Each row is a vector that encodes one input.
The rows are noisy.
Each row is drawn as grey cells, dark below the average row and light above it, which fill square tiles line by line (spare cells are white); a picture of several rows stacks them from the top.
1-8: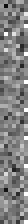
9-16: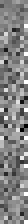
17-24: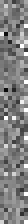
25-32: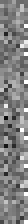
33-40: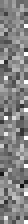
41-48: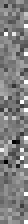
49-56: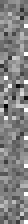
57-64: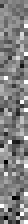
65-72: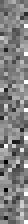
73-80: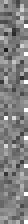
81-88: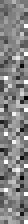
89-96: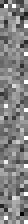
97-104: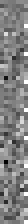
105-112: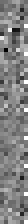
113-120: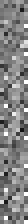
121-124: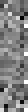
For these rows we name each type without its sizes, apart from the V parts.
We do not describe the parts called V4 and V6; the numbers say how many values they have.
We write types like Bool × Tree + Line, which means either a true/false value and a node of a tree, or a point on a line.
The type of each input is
Bool × (Line + V6) + V4.
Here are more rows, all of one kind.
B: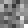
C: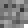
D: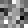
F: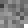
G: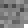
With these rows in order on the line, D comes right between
B and C.
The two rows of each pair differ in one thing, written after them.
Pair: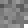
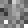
the true/false value
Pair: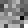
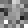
the true/false value
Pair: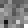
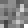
the true/false value
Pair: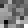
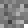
the true/false value
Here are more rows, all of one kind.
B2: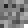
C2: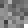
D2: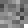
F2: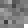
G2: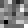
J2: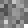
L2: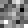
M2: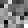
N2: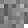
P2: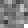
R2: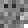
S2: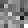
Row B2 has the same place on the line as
J2 and P2.
